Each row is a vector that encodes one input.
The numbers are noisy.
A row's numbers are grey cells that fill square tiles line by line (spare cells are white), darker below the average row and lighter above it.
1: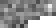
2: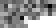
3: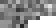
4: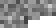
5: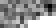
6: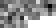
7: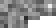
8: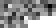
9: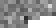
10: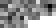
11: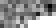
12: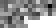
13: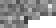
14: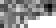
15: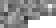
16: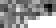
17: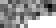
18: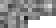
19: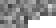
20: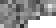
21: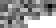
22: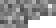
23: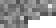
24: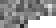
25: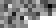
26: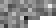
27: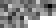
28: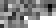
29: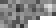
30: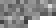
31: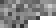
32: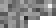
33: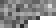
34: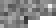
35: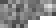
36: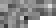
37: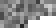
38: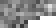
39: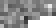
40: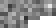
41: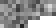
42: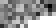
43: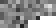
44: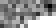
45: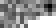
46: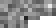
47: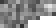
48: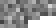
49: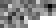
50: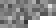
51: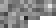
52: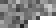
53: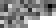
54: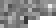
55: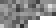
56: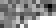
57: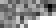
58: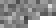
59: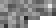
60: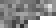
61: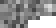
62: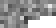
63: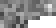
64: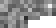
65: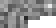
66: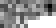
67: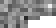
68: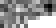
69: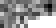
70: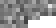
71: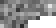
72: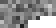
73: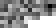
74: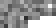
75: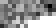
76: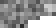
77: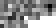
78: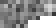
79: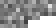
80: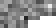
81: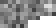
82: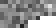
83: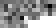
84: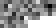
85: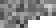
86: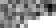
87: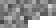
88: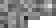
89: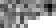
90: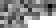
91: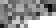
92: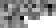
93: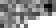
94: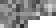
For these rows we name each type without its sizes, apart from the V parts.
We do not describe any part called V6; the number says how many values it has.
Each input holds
a true/false value, together with either a point on a line, or a value of V6.
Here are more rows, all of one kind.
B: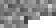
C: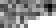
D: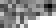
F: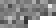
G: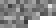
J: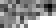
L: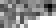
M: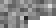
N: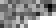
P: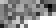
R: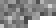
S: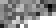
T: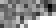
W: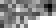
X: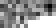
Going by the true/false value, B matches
F, G, M and R.
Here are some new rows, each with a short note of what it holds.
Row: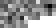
a true/false value and a value of V6
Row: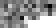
a true/false value and a value of V6
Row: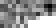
a point on a line and a true/false value
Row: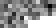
a true/false value and a value of V6
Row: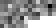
a true/false value and a value of V6
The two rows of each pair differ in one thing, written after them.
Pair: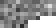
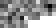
the true/false value
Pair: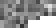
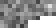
the value of V6
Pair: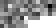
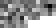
the value of V6
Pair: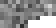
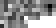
the true/false value
